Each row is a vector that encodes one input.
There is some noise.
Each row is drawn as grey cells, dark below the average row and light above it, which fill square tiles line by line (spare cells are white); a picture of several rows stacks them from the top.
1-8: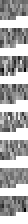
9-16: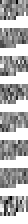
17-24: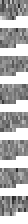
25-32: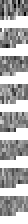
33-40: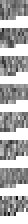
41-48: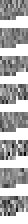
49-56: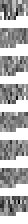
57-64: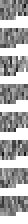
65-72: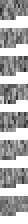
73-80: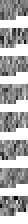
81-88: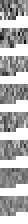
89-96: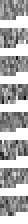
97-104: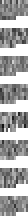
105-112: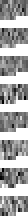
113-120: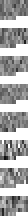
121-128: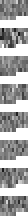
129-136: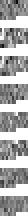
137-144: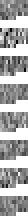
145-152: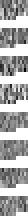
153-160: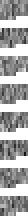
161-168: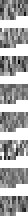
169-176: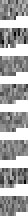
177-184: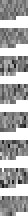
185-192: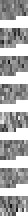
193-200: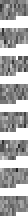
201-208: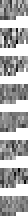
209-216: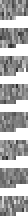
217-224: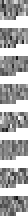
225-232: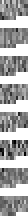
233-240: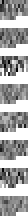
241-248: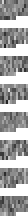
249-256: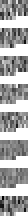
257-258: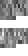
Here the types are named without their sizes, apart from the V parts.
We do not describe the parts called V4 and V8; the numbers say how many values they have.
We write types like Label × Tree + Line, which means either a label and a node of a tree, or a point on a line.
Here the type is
Label × (Line × V8 + V4).
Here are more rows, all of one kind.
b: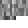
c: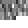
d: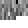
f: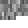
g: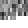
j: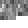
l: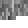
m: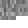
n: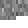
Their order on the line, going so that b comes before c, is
l, b, f, n, j, m, c, d, g.
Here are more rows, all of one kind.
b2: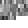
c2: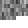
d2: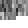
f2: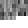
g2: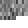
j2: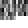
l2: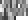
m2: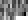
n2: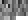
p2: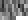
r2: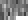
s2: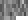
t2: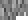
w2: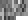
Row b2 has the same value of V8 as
d2, f2, p2 and s2.
